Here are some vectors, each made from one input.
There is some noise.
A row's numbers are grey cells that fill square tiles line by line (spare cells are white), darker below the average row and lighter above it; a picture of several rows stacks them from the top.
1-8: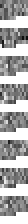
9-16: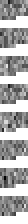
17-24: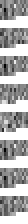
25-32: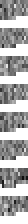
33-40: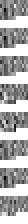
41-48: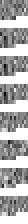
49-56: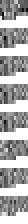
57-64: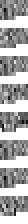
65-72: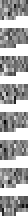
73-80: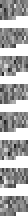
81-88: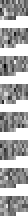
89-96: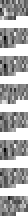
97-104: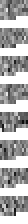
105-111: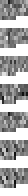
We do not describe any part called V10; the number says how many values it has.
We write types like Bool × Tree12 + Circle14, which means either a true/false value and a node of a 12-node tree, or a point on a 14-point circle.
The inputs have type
Bool × Line7 + V10.
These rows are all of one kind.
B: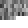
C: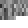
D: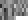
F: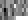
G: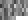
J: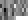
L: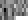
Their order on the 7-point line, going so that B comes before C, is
B, G, C, D, J, L, F.
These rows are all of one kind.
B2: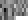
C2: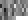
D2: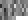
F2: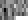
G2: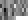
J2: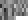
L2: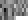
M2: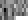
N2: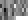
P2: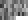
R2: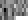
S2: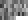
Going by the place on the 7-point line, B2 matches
G2, L2 and N2.
